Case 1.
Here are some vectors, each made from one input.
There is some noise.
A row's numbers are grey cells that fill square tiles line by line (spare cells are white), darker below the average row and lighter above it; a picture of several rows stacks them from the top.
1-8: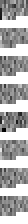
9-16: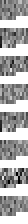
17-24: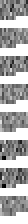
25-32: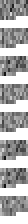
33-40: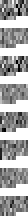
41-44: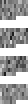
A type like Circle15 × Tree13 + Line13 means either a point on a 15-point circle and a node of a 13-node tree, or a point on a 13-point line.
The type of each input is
Tree7 + Unit.
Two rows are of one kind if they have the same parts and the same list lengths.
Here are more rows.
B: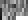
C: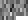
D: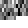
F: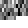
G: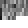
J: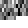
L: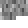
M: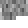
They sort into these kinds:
B, C, G, L, M
D, F, J

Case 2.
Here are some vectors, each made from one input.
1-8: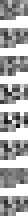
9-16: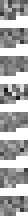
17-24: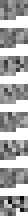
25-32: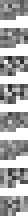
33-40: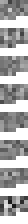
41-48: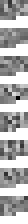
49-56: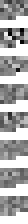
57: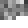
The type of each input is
Label11.
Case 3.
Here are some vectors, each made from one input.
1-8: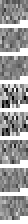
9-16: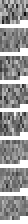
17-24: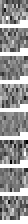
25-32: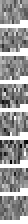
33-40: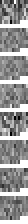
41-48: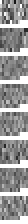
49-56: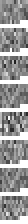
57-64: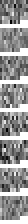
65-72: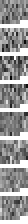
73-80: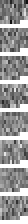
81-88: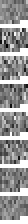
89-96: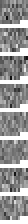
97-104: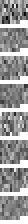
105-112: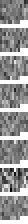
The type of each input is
Line7.
